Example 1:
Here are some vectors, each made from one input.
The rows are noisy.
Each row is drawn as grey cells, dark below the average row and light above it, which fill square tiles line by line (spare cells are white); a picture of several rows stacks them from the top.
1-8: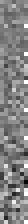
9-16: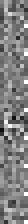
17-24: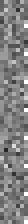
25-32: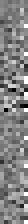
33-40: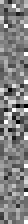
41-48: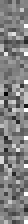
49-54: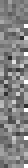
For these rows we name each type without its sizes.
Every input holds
a list of points on a line.
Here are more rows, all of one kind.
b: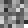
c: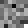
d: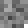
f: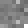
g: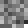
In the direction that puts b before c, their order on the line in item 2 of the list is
f, b, g, d, c.
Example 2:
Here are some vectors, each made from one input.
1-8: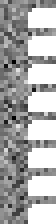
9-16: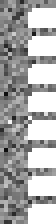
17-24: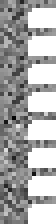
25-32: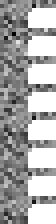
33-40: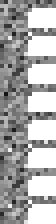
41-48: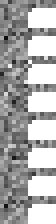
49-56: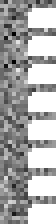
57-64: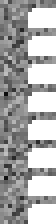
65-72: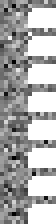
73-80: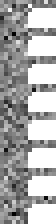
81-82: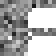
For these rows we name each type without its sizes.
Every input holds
either a label, or a point on a line.
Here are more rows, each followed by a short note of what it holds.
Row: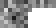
a label
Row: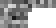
a label
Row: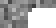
a point on a line
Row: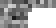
a label
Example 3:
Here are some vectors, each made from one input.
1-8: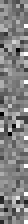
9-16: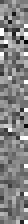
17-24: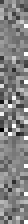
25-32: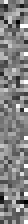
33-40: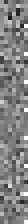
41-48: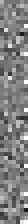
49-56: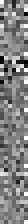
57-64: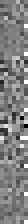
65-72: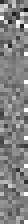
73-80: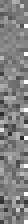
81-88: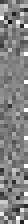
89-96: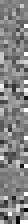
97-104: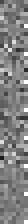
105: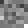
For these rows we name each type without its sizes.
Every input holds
four true/false values, together with either a fixed value, or a node of a tree.
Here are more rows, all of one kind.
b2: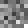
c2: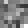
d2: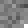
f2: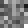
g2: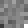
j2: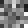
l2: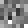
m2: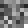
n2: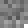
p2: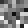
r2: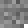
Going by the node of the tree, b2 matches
c2, f2 and r2.
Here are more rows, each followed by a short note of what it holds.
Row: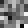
a node of a tree and four true/false values
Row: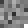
four true/false values
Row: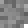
four true/false values
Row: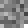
a node of a tree and four true/false values
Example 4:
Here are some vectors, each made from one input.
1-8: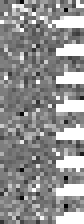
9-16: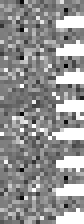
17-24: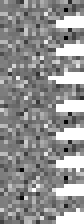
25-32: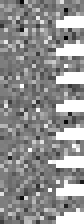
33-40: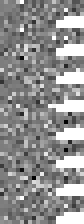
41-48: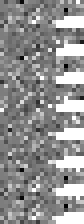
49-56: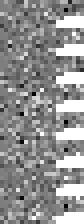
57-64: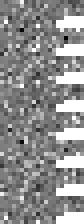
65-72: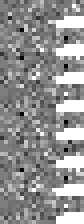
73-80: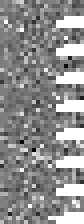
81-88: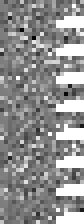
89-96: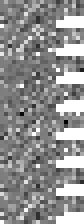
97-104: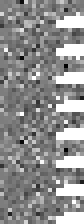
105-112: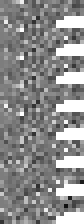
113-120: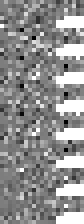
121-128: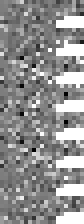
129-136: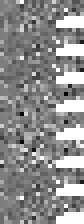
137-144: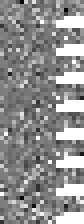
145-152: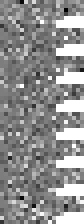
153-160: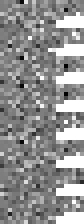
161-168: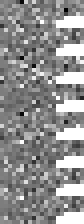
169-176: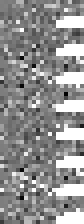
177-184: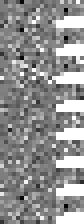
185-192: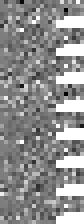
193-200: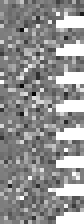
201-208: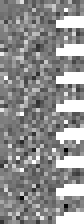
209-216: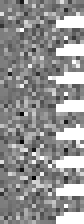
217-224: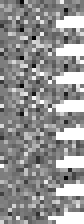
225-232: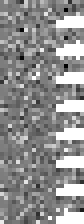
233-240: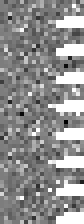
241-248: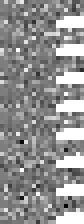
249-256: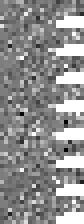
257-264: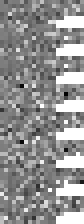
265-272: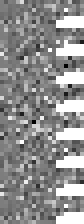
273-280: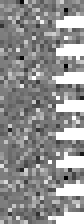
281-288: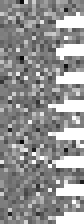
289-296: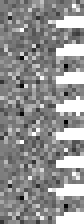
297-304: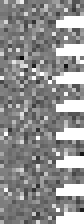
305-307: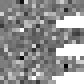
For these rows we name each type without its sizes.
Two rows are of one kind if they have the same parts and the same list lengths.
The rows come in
2 kinds.
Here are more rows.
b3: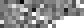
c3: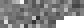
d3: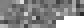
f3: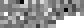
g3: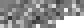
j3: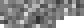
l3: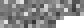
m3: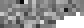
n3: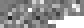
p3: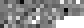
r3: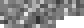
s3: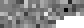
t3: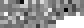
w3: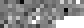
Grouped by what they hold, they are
b3, f3, m3, p3, s3, t3, w3
c3, d3, g3, j3, l3, n3, r3

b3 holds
a point on a line.
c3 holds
a point on a circle.
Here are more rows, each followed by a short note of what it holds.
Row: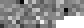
a point on a line
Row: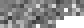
a point on a circle
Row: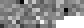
a point on a line
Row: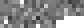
a point on a circle
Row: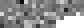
a point on a line
